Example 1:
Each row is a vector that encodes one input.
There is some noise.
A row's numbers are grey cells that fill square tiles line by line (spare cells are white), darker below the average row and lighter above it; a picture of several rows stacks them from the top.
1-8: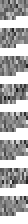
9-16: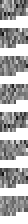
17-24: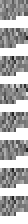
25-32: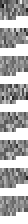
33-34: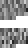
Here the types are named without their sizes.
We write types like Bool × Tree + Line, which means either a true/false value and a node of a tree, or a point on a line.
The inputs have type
Line.
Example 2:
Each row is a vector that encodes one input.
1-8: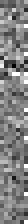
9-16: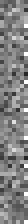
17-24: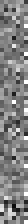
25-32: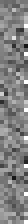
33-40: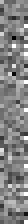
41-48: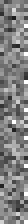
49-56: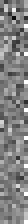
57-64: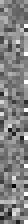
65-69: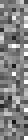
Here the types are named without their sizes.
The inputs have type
Bool × Bool × Bool × Bool.
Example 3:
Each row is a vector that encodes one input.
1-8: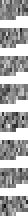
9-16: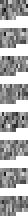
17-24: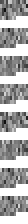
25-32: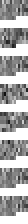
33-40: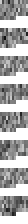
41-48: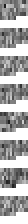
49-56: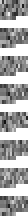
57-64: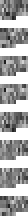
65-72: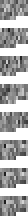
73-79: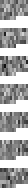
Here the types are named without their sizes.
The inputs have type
Label.
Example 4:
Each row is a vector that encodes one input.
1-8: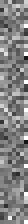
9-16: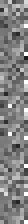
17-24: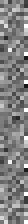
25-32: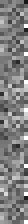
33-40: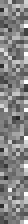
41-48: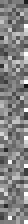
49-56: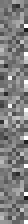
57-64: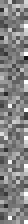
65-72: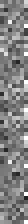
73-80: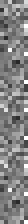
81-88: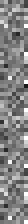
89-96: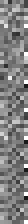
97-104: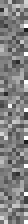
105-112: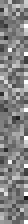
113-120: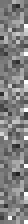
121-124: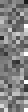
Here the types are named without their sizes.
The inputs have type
Line.
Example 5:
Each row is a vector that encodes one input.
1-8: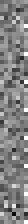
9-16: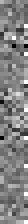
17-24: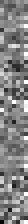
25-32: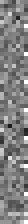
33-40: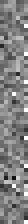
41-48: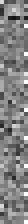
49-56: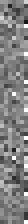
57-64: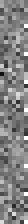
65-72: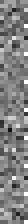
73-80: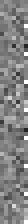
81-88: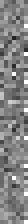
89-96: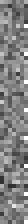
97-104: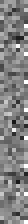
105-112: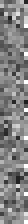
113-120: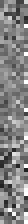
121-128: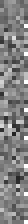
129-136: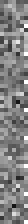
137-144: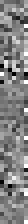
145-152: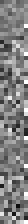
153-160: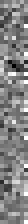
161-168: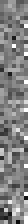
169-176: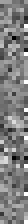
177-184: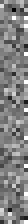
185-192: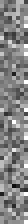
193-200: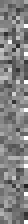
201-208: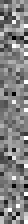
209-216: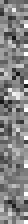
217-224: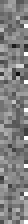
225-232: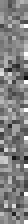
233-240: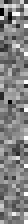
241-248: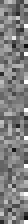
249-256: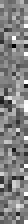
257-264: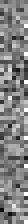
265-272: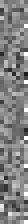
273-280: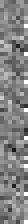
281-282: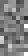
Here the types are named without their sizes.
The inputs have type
Bool × Bool × Bool × Bool.
